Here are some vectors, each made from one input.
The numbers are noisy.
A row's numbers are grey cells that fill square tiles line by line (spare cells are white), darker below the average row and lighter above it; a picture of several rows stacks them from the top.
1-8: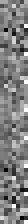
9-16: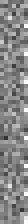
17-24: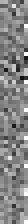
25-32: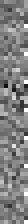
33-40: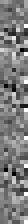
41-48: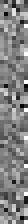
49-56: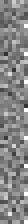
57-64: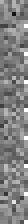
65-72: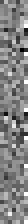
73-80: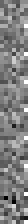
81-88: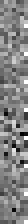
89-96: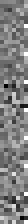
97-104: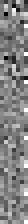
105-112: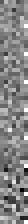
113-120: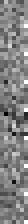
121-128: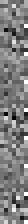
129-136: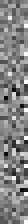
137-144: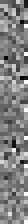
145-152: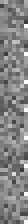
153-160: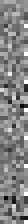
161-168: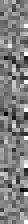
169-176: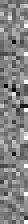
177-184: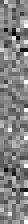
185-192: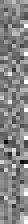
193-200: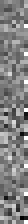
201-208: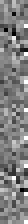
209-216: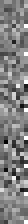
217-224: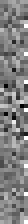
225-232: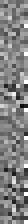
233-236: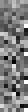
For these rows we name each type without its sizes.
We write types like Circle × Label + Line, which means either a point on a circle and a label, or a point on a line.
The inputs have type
Bool × Circle + Line.
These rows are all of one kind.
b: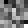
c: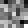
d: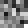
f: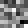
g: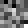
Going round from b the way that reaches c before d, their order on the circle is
b, c, f, d, g.
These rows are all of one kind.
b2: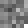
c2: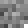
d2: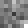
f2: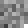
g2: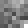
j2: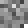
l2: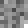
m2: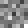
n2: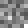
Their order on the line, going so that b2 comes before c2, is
b2, j2, m2, n2, l2, f2, c2, g2, d2.
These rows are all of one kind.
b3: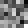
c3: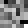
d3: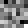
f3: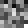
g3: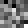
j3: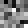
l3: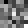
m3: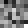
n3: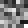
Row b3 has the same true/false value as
f3 and l3.
